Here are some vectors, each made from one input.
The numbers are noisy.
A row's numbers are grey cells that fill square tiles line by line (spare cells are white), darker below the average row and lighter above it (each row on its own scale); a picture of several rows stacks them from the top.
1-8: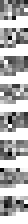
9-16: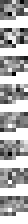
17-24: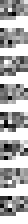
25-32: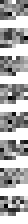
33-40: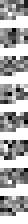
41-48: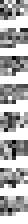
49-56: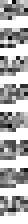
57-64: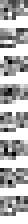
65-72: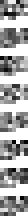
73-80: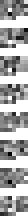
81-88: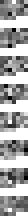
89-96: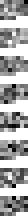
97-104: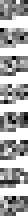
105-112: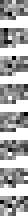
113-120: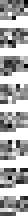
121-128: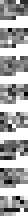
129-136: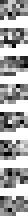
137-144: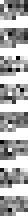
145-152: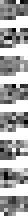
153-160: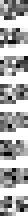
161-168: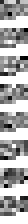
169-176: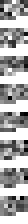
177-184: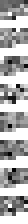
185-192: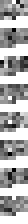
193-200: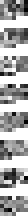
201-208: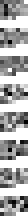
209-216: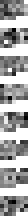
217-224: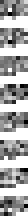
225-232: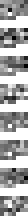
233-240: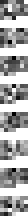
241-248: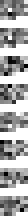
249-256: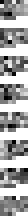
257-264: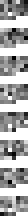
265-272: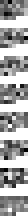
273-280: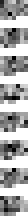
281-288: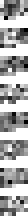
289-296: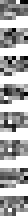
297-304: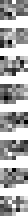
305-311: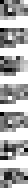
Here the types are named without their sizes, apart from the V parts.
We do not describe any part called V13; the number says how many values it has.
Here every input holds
either a point on a line and a node of a tree, or a value of V13.
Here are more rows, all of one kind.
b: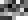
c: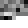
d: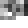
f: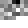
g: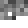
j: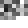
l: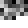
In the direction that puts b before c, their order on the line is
l, b, d, c, j, f, g.
